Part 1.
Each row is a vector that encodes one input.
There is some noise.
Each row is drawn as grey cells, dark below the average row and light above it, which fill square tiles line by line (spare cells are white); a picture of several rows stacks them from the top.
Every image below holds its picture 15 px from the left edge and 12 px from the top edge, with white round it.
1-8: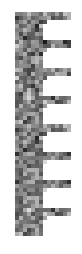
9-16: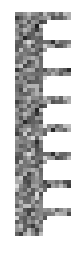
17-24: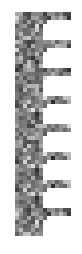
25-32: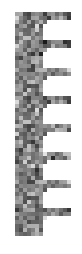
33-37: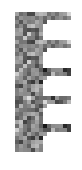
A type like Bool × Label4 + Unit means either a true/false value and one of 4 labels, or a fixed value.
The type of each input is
Circle8.
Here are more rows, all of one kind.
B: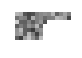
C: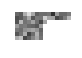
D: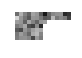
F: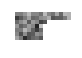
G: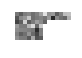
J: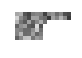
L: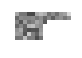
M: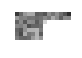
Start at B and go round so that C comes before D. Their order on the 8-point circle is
B, L, G, F, C, M, D, J.
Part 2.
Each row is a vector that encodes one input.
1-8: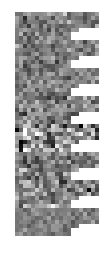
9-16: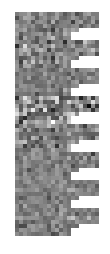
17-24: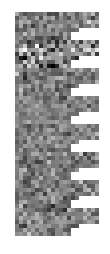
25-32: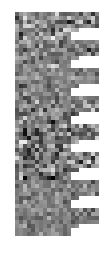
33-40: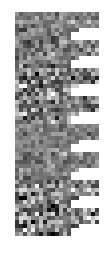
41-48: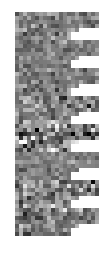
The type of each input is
Label6.
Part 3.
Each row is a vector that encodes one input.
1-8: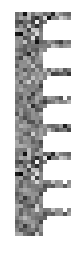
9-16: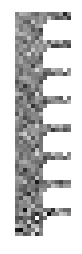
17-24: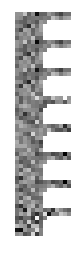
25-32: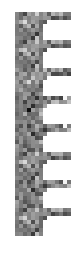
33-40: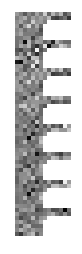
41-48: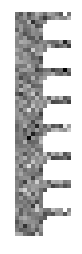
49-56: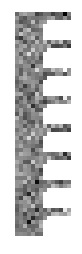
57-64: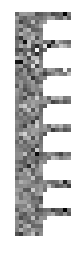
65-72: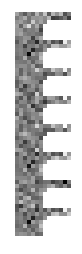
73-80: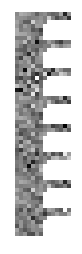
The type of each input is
Circle8 + Unit.
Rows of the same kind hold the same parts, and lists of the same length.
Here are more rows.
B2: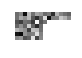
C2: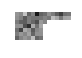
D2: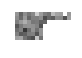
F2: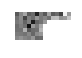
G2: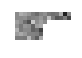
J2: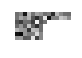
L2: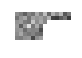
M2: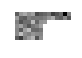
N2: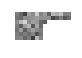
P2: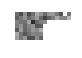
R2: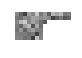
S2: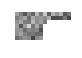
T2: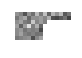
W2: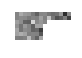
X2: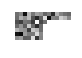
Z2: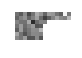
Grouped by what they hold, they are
B2, J2, X2
C2, D2, F2, G2, L2, M2, N2, P2, R2, S2, T2, W2, Z2

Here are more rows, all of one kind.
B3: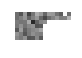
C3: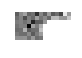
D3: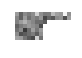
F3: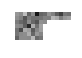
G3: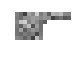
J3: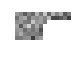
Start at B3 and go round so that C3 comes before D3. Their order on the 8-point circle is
B3, C3, F3, J3, G3, D3.
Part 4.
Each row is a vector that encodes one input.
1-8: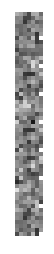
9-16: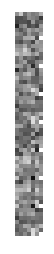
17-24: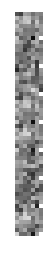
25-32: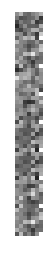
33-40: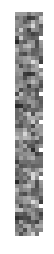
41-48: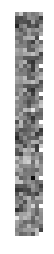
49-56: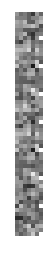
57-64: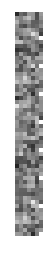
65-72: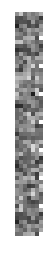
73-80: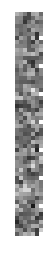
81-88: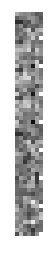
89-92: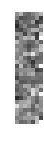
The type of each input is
Circle18.
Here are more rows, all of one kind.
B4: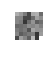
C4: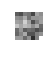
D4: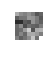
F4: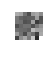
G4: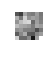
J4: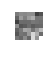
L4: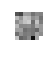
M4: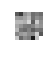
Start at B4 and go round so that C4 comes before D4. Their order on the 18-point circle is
B4, C4, G4, L4, M4, J4, D4, F4.
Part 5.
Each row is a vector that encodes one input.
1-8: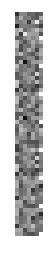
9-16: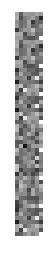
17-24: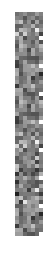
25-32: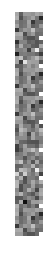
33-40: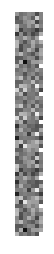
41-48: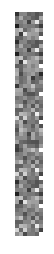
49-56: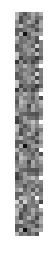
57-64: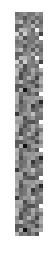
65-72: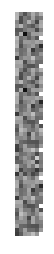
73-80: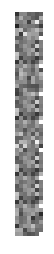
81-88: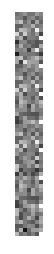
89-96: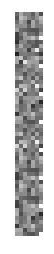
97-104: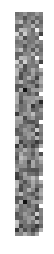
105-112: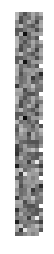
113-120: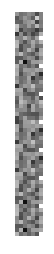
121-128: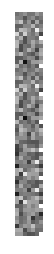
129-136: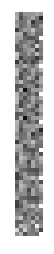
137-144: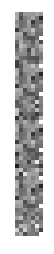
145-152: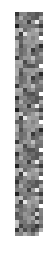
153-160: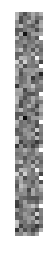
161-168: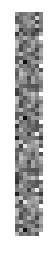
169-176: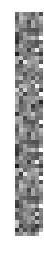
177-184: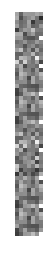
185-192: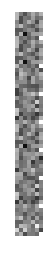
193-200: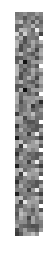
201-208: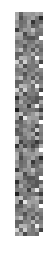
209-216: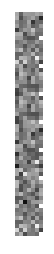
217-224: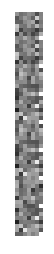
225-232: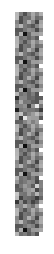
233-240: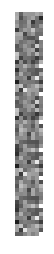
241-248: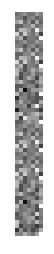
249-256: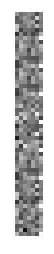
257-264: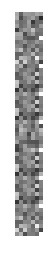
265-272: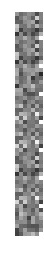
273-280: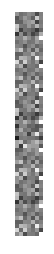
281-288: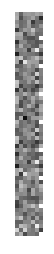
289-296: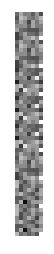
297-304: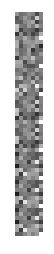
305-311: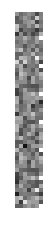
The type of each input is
Circle6.
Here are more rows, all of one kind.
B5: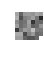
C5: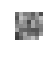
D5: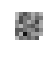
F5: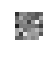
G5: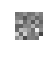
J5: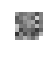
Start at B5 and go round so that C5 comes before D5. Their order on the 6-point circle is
B5, G5, F5, C5, J5, D5.
